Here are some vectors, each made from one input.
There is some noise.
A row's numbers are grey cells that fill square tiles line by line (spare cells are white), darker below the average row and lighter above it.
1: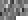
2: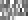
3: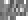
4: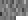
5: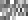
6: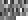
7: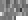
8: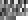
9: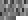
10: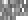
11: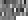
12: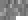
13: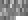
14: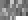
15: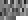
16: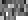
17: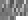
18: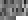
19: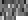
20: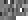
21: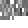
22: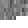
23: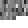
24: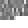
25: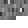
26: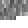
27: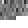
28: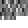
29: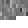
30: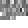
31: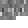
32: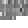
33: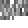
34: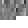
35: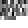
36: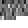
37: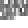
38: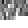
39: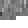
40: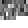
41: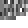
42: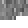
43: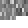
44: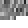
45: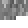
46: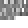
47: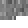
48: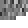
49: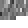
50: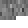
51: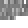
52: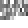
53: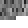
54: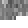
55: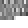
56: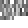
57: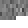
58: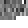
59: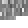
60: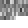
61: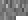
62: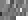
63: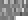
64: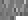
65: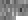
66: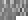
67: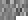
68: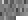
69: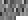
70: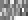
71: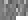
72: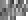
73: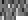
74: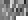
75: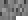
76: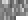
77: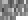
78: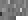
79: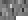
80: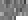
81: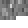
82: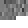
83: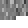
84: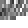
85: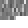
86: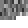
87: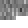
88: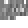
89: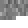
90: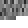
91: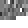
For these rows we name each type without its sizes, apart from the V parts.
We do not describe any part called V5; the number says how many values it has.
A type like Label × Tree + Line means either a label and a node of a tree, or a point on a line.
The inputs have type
List(Bool × V5).
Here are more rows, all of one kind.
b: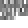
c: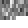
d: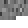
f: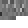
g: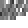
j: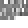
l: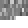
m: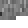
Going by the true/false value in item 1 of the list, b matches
d and l.
